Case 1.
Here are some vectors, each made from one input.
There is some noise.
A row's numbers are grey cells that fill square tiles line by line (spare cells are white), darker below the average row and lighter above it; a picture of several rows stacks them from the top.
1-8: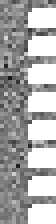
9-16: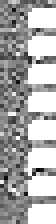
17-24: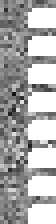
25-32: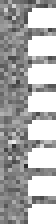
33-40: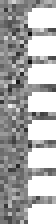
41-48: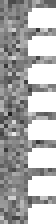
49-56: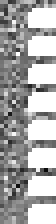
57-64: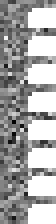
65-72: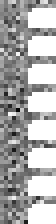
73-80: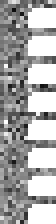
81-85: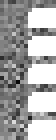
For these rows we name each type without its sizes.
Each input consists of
a point on a line.
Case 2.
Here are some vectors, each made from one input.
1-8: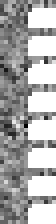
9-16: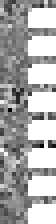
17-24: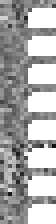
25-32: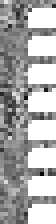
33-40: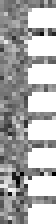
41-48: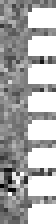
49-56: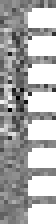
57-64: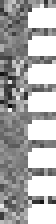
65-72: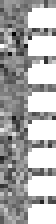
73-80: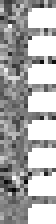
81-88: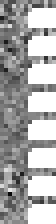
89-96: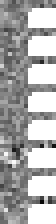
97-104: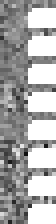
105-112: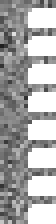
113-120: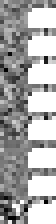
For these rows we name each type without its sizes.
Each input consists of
five true/false values.
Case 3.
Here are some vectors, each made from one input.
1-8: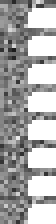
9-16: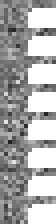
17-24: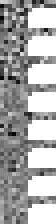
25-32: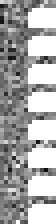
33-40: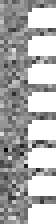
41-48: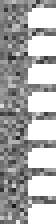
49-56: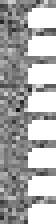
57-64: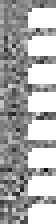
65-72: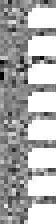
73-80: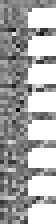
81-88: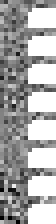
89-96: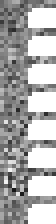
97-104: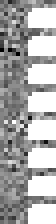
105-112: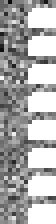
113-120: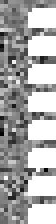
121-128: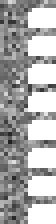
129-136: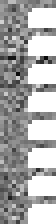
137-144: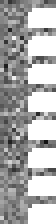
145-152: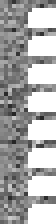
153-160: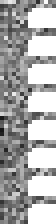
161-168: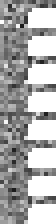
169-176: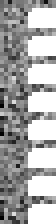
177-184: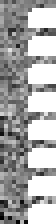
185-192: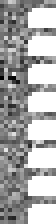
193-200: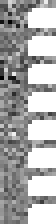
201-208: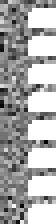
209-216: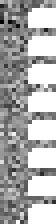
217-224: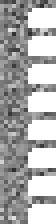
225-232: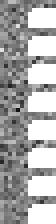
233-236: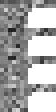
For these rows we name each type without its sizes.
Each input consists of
a point on a line.
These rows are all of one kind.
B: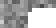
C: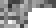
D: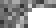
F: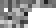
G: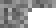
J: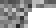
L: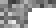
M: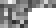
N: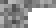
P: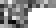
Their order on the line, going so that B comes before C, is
P, M, D, N, G, B, L, C, J, F.
